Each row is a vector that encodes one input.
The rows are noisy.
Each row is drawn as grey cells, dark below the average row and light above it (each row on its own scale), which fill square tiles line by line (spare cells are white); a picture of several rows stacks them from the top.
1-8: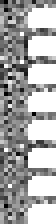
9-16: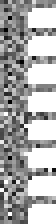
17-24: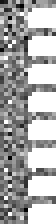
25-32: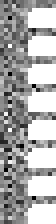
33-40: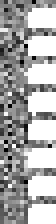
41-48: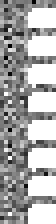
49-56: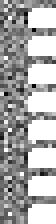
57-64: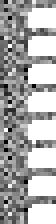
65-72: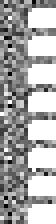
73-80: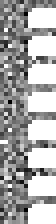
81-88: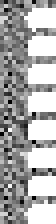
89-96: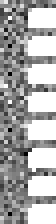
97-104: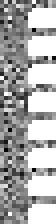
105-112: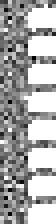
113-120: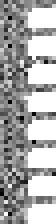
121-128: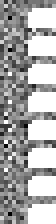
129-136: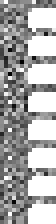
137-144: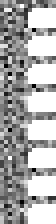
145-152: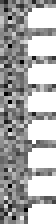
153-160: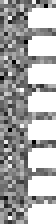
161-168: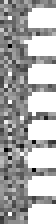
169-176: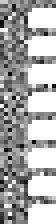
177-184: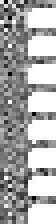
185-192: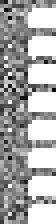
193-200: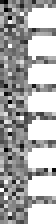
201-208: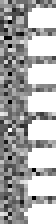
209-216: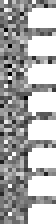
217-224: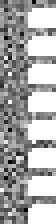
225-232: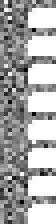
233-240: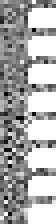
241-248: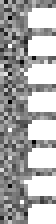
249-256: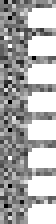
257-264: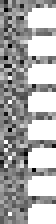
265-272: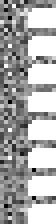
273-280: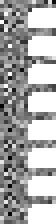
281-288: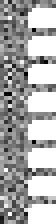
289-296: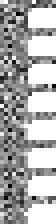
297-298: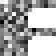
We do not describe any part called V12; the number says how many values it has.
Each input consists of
a list of up to two items, each a true/false value and a value of V12.
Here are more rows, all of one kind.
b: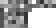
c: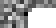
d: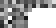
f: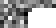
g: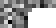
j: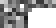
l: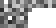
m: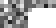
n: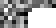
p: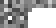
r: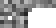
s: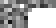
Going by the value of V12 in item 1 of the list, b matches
f and n.
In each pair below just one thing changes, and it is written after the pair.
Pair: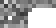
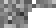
the true/false value in item 1 of the list
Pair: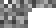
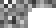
the value of V12 in item 2 of the list
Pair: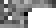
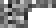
the true/false value in item 1 of the list
